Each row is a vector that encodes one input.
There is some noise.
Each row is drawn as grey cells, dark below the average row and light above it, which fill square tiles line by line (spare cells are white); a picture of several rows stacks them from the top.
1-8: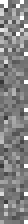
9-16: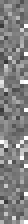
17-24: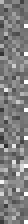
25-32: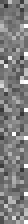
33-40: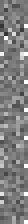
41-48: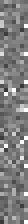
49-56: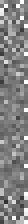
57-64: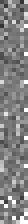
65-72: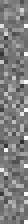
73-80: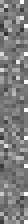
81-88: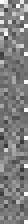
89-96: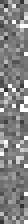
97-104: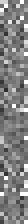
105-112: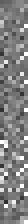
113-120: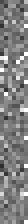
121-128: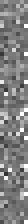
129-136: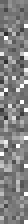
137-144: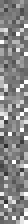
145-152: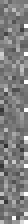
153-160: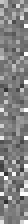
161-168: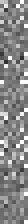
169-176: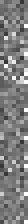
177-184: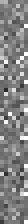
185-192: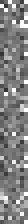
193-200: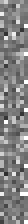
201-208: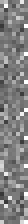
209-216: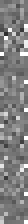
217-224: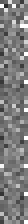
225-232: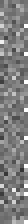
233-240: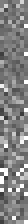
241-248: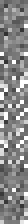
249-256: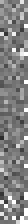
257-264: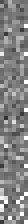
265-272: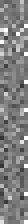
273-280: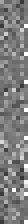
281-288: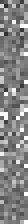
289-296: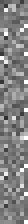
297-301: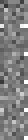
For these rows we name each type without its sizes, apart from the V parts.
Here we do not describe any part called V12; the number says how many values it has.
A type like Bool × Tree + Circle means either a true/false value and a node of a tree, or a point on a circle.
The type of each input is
Label + Line × V12.
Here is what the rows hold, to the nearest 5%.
About 30% of them hold a label. The rest hold a point on a line and a value of V12.
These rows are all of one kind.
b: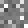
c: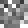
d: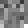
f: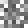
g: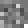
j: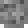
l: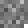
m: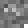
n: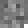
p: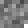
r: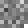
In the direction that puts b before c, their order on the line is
p, m, l, n, r, b, d, f, g, c, j.
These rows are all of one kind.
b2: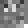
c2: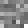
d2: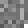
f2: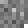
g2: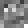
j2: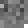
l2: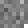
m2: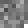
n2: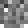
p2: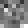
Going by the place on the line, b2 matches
d2 and f2.
